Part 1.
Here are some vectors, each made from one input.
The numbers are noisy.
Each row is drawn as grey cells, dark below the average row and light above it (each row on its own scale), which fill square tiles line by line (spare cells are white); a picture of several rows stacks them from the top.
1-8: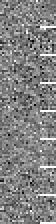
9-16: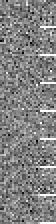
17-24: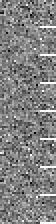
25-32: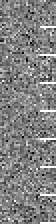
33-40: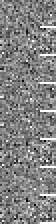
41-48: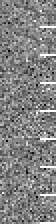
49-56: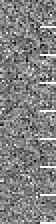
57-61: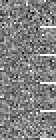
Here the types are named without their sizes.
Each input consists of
either a fixed value, or three true/false values.
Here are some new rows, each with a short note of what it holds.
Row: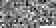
three true/false values
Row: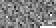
a fixed value
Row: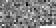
three true/false values
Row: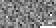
a fixed value
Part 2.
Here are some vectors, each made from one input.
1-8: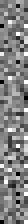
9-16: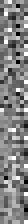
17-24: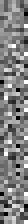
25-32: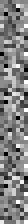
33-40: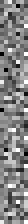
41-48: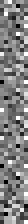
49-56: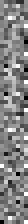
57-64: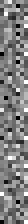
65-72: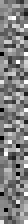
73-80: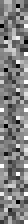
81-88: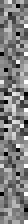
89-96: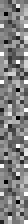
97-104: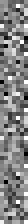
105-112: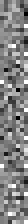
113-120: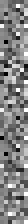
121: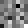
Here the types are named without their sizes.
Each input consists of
a point on a line.
